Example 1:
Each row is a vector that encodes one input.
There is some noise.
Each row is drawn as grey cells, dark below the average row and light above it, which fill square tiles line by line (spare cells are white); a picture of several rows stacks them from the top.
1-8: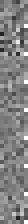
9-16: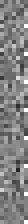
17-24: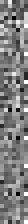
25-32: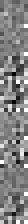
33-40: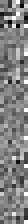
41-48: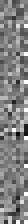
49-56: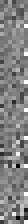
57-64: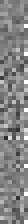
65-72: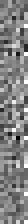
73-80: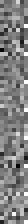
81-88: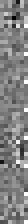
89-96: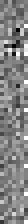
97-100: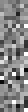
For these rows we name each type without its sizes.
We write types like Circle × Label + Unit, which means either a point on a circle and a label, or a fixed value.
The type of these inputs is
Line.
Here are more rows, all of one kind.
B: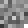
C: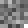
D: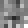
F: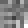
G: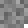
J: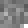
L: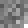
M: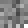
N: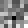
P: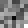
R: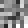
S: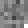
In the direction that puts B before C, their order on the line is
G, M, P, J, N, D, L, B, R, F, S, C.
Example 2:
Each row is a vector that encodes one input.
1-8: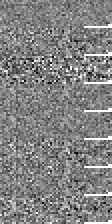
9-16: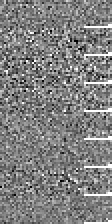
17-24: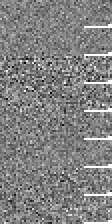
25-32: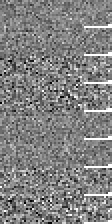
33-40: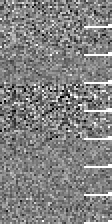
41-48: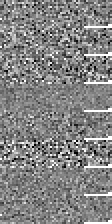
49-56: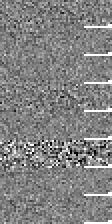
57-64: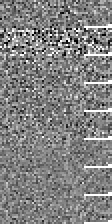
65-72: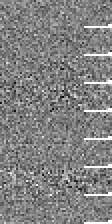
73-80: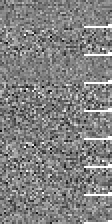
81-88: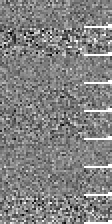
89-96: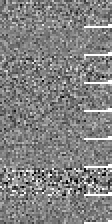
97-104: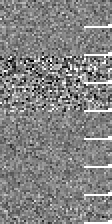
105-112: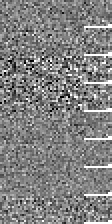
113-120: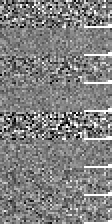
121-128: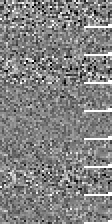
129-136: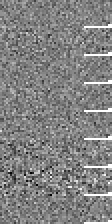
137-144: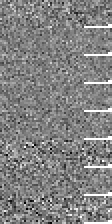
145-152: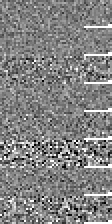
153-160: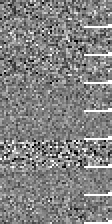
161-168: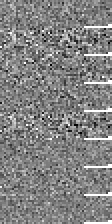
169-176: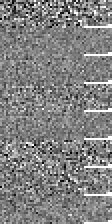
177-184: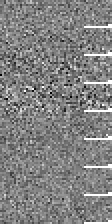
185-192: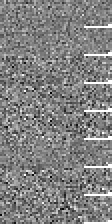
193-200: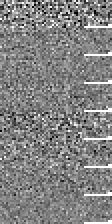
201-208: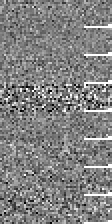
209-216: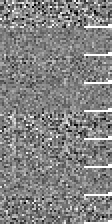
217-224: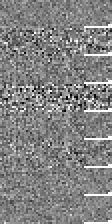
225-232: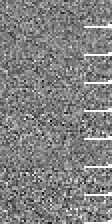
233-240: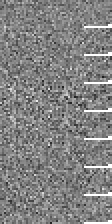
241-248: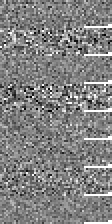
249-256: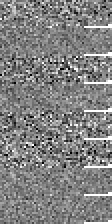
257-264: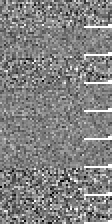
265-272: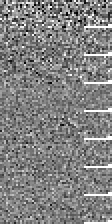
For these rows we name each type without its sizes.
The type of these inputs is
Line.
